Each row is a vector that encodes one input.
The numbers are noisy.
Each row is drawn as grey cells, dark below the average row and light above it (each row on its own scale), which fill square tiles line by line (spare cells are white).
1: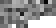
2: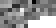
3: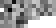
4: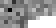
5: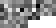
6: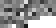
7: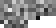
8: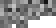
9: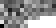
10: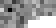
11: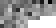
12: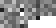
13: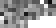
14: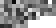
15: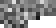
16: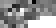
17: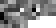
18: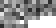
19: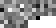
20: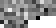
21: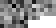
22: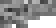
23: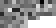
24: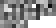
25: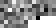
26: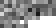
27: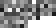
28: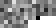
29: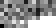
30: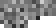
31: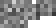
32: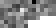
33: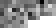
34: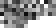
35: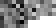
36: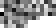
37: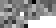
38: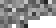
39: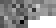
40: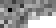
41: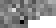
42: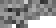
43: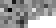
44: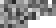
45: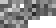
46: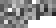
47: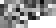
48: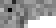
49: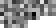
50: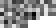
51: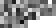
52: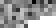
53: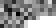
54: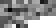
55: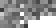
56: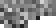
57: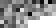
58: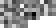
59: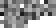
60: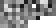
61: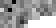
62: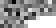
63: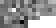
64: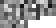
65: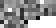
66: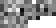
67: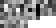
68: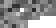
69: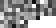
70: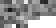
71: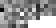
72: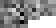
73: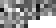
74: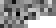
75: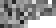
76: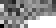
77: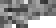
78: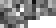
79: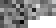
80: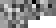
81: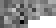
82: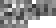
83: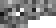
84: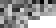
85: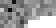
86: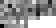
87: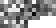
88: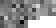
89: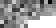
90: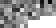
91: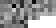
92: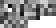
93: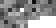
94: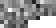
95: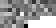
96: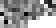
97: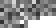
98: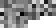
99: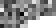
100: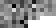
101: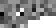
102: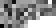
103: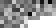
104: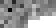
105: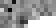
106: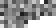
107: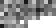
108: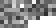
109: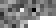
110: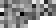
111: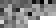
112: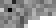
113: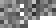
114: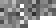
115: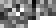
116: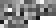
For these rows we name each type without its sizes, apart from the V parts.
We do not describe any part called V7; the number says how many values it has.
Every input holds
a point on each of two lines, together with either a point on each of two lines, or a value of V7.
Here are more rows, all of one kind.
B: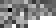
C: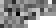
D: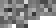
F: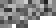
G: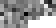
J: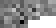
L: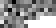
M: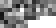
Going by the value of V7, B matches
D and F.
